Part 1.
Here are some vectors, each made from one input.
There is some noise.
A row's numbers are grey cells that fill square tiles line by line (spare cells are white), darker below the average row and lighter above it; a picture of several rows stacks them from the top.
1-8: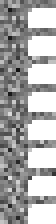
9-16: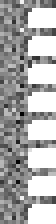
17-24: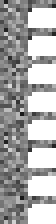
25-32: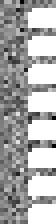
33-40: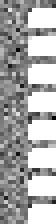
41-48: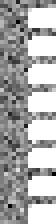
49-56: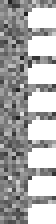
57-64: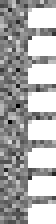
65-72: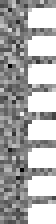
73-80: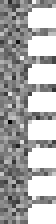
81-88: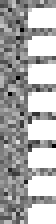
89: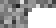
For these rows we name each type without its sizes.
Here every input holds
a point on a circle.
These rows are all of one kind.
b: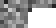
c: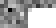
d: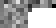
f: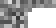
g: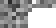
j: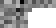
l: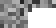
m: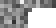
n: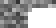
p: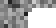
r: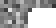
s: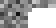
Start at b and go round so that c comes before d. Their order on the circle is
b, r, m, p, g, s, n, c, f, j, l, d.
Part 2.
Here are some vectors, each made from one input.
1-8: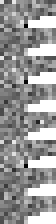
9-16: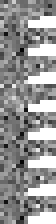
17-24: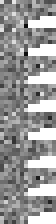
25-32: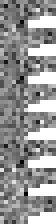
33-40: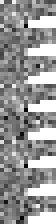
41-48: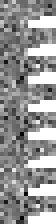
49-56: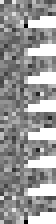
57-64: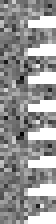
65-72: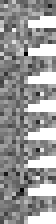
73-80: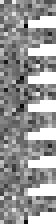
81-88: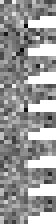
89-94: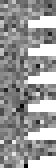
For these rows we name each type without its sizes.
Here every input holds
a point on a line.
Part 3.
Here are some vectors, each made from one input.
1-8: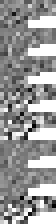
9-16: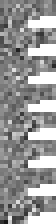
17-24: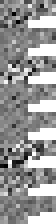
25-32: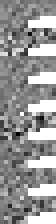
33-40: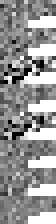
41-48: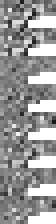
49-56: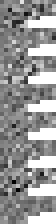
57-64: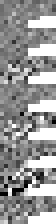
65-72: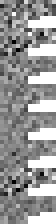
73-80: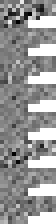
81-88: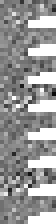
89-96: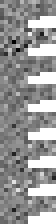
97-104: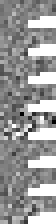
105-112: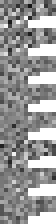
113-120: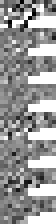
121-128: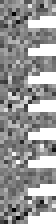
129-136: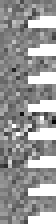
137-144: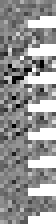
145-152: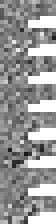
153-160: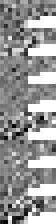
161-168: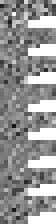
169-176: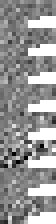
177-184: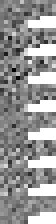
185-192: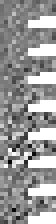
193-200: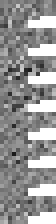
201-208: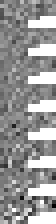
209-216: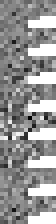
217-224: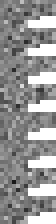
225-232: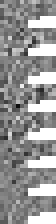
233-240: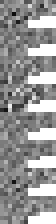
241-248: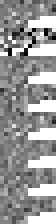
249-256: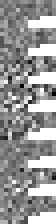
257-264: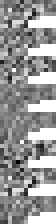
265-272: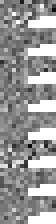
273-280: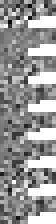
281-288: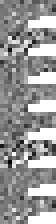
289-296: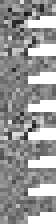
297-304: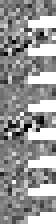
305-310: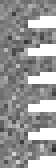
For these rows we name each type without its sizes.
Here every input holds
a label.
